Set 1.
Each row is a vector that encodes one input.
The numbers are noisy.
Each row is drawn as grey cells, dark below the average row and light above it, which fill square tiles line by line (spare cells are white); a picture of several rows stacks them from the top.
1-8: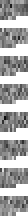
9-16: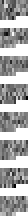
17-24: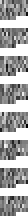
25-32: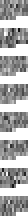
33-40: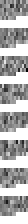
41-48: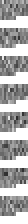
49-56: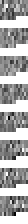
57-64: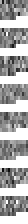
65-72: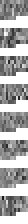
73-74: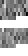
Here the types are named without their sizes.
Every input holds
either a node of a tree, or three true/false values.
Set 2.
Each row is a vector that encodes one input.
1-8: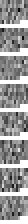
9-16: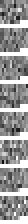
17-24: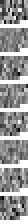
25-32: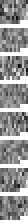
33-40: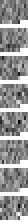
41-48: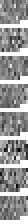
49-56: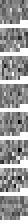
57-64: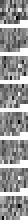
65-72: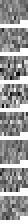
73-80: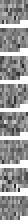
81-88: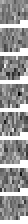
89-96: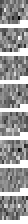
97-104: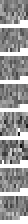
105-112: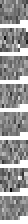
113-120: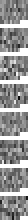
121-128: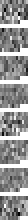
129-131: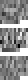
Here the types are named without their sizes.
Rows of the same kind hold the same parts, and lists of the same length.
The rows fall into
2 kinds.
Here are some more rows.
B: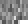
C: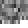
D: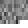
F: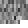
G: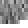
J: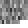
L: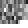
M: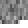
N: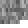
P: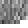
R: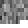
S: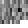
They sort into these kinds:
B, D, J, L, M, N, R, S
C, F, G, P

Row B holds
a point on a line.
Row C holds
a point on a line and a node of a tree.
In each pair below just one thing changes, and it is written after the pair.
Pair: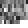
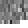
the place on the line
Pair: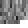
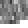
the place on the line
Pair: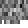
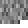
the node of the tree
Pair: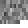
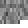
the place on the line
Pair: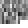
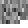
the place on the line
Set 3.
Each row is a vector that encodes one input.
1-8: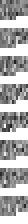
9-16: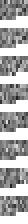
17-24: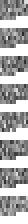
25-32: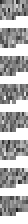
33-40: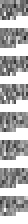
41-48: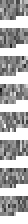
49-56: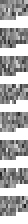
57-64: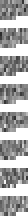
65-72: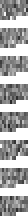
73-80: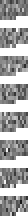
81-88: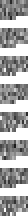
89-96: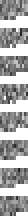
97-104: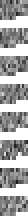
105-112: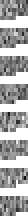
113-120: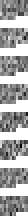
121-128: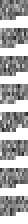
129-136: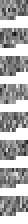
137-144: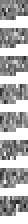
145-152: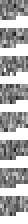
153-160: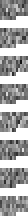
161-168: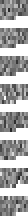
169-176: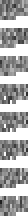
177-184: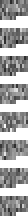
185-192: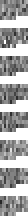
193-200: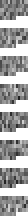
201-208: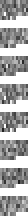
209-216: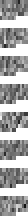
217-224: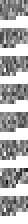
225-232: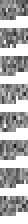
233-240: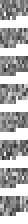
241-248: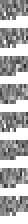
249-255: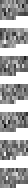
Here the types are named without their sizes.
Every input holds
either a point on a line, or three true/false values.
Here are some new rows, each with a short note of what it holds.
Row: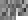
a point on a line
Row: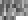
three true/false values
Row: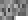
a point on a line
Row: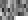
a point on a line
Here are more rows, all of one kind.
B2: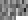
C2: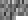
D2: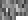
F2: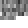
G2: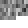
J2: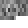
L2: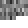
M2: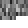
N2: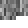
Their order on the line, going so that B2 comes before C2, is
G2, B2, C2, N2, L2, M2, D2, J2, F2.
